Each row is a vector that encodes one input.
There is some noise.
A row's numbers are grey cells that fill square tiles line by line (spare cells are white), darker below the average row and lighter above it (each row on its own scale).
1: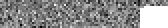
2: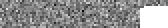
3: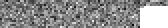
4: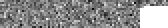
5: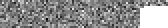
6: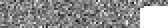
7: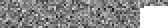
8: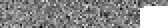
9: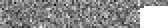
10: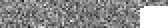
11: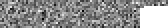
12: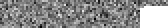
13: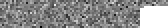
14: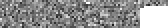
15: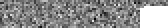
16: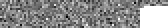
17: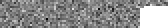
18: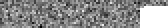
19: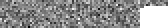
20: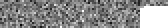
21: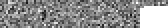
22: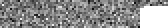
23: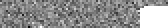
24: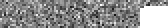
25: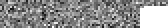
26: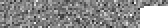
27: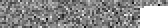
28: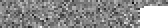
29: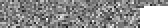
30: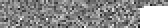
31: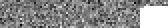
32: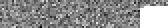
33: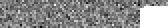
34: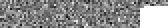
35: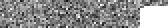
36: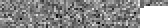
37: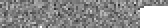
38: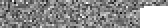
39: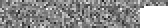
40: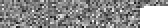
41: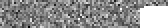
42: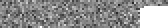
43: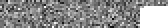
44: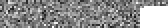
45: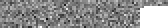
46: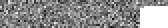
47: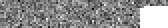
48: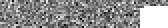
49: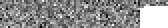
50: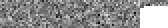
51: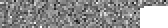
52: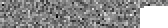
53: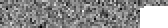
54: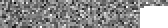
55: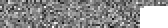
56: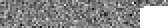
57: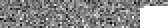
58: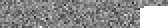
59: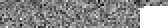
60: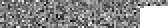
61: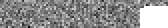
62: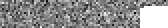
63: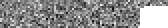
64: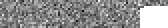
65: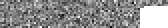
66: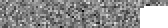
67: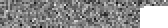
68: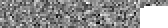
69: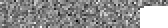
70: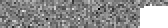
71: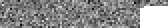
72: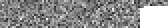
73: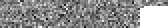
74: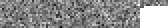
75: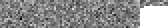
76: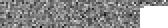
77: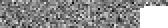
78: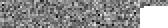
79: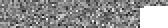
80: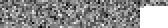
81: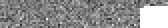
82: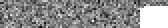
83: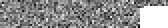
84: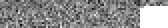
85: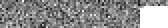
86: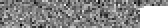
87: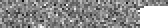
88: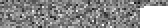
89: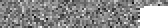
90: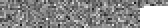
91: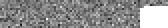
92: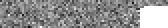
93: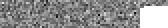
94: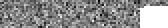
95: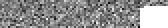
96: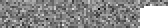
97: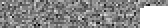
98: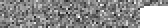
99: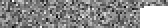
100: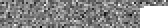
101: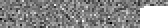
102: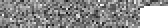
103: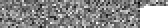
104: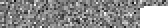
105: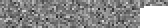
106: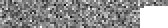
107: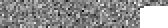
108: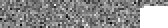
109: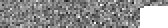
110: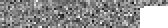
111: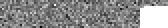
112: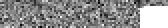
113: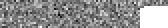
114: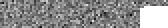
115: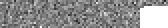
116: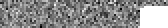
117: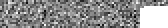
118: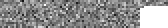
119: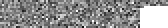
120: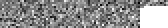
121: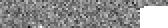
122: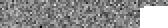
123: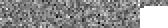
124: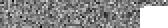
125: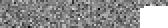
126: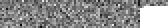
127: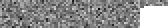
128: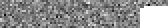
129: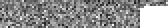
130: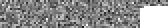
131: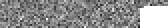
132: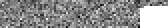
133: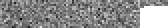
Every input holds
either a point on a 5-point line and a true/false value, or a list of up to two points on a 6-point line.
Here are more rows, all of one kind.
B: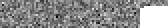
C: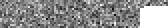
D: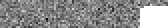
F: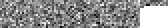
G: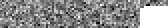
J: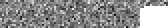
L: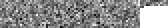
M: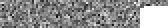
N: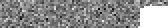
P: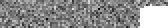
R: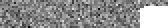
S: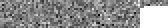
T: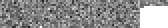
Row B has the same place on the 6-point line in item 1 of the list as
F, G and L.
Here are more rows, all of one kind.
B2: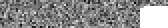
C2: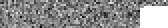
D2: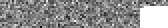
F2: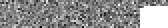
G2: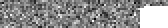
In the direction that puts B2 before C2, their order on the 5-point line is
B2, D2, F2, G2, C2.
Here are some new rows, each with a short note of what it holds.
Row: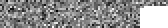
the empty list
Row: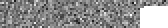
a list of one item
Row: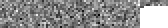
a list of two items
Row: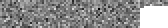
a list of two items
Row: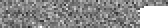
a list of one item
